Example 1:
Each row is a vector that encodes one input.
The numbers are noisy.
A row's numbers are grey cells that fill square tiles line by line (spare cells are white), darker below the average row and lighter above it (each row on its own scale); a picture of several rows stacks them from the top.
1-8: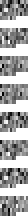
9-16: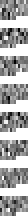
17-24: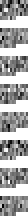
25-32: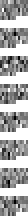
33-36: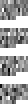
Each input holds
either a fixed value, or three true/false values.
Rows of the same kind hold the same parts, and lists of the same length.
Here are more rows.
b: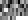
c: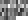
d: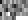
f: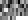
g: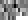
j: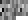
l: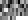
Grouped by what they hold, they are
b, f, l
c, d, g, j

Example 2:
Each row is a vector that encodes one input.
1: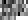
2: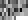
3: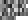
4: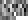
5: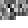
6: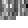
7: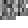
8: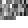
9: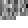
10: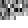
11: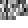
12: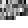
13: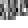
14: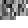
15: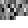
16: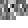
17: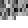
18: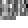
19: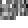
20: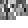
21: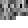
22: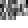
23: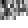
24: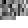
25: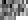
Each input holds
one of 6 labels.
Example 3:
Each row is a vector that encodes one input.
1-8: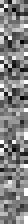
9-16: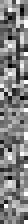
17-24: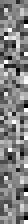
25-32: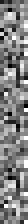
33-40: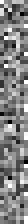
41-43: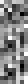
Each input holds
a point on a 7-point line.
